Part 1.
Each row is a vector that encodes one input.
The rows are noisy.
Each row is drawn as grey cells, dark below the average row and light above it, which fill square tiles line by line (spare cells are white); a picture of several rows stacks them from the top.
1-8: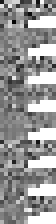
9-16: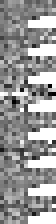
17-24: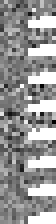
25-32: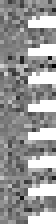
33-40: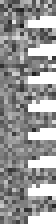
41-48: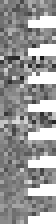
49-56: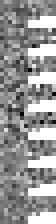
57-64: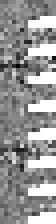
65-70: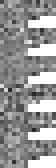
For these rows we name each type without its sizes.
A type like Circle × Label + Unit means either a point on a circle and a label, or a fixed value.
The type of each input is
Line + Tree.
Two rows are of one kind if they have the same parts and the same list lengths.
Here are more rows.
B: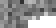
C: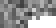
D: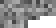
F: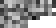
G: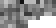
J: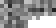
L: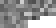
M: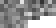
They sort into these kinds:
B, C, G, J
D, F, L, M

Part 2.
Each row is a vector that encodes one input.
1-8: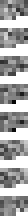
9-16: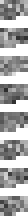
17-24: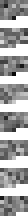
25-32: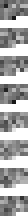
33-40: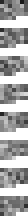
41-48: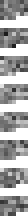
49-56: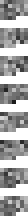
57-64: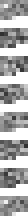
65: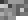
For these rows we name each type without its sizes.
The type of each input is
(Circle + Unit) × Line.
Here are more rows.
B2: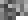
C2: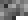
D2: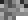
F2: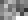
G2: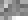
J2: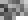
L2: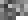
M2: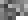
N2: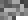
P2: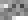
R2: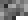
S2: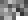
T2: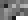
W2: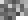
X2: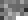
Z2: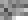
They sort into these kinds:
B2, C2, J2, L2, M2, R2, T2, W2
D2, F2, G2, N2, P2, S2, X2, Z2

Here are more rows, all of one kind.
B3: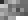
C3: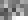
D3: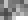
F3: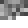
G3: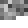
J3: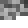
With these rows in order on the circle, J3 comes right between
D3 and F3.
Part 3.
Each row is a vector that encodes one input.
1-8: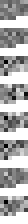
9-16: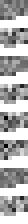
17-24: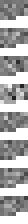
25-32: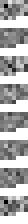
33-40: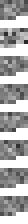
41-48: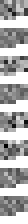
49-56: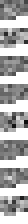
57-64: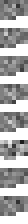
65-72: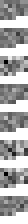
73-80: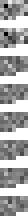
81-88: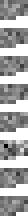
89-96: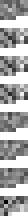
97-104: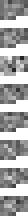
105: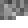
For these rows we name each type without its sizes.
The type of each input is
Circle + Line × Line + Unit.
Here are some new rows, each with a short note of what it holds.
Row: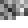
a point on a circle
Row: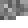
a point on each of two lines
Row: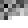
a fixed value
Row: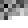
a fixed value
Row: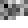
a point on a circle
